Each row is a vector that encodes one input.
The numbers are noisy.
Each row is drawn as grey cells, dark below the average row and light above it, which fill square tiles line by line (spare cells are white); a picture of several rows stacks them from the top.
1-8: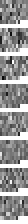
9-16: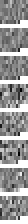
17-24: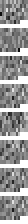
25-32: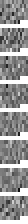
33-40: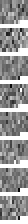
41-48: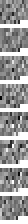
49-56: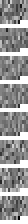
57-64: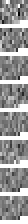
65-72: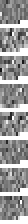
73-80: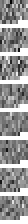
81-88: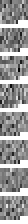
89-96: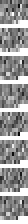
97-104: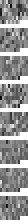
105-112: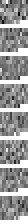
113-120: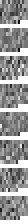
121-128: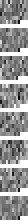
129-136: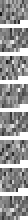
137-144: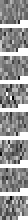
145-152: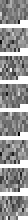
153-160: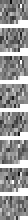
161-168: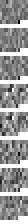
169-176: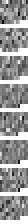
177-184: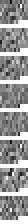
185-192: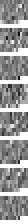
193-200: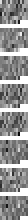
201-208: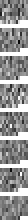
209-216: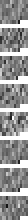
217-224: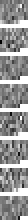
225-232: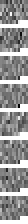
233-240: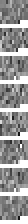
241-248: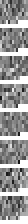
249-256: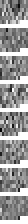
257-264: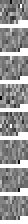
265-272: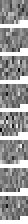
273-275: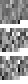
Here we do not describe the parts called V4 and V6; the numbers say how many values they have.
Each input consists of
a value of V4, together with either a node of an 11-node tree and a value of V6, or a node of a 13-node tree.
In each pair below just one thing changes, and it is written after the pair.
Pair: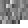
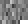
the value of V6
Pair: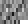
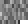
the value of V4
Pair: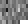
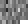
the value of V6
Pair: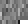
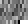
the value of V4
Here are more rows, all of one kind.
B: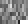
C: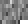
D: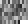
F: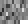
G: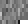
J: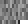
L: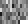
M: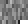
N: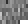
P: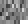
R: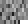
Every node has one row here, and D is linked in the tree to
R.
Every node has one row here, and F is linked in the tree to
P.
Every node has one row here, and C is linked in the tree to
L and M.
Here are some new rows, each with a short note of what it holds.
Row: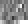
a node of a 13-node tree and a value of V4
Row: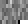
a node of an 11-node tree, a value of V4 and a value of V6
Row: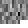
a node of an 11-node tree, a value of V4 and a value of V6
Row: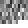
a node of a 13-node tree and a value of V4
